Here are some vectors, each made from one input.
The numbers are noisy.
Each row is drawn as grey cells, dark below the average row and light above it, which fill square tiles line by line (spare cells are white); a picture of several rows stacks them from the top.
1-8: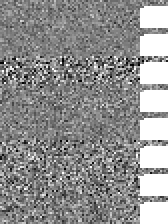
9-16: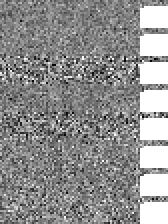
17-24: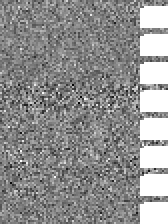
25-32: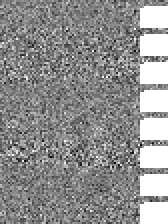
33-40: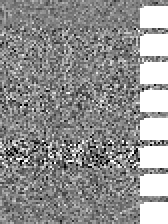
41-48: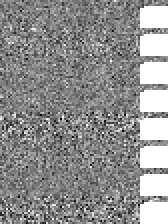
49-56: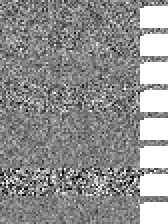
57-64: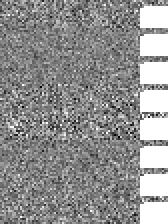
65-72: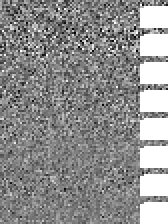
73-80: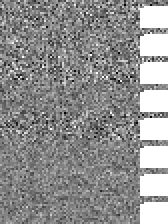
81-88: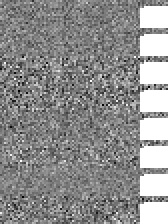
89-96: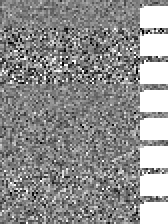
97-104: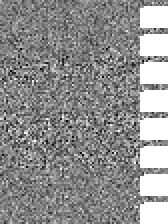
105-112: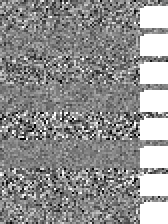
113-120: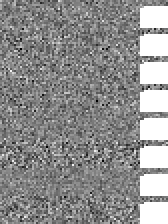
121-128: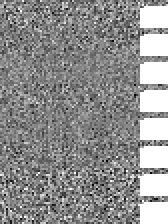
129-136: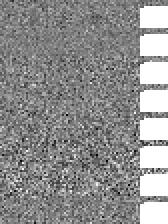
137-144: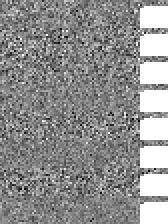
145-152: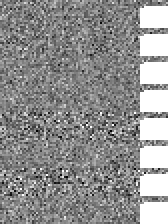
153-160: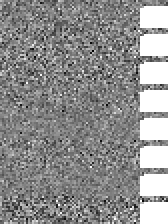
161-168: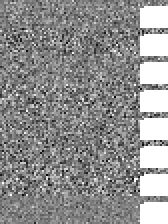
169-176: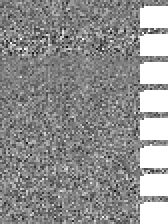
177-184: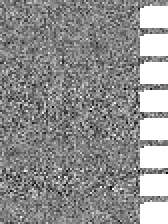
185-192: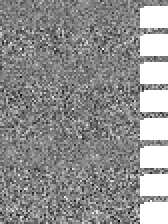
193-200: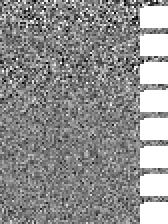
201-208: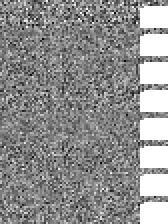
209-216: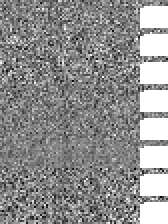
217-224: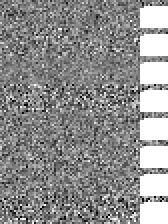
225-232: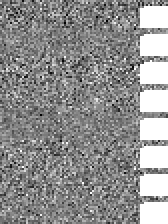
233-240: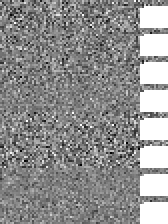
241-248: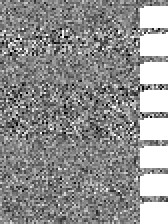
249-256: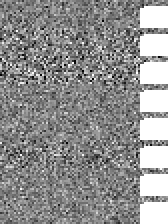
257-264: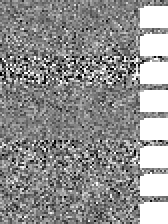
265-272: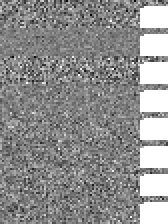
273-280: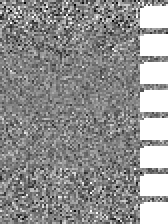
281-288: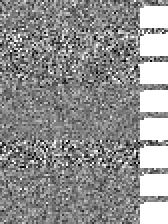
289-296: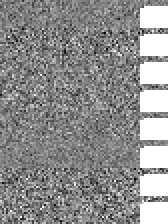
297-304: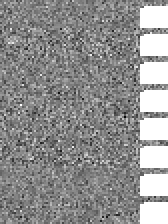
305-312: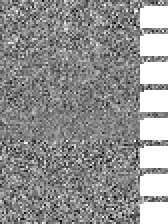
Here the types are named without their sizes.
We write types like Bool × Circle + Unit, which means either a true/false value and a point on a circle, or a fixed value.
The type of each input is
List(Line) × (Tree + Unit).
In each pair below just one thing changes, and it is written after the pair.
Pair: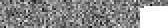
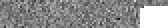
the node of the tree
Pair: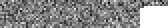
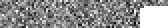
the place on the line in item 1 of the list
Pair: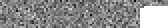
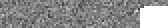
the node of the tree
